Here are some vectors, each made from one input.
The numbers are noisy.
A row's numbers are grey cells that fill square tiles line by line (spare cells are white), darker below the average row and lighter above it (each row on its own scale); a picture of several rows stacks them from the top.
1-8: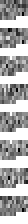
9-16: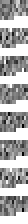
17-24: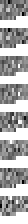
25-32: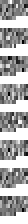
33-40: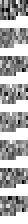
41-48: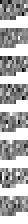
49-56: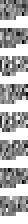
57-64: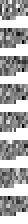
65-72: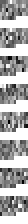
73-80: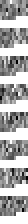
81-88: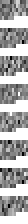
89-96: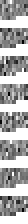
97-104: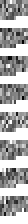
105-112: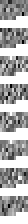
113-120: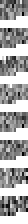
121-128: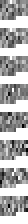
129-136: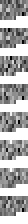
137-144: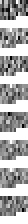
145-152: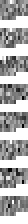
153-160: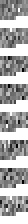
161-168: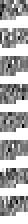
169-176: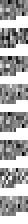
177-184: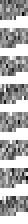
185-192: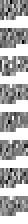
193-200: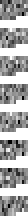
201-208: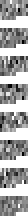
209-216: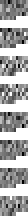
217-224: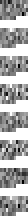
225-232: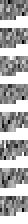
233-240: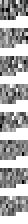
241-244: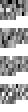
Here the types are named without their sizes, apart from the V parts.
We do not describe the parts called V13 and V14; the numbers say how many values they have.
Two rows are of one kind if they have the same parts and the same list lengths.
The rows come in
3 kinds.
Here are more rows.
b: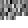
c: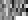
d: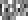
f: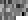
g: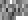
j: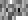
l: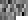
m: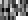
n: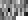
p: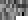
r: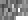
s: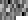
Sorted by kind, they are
b, c, m, n, r
d, p
f, g, j, l, s

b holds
a value of V13.
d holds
a point on a circle and a true/false value.
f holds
a true/false value and a value of V14.
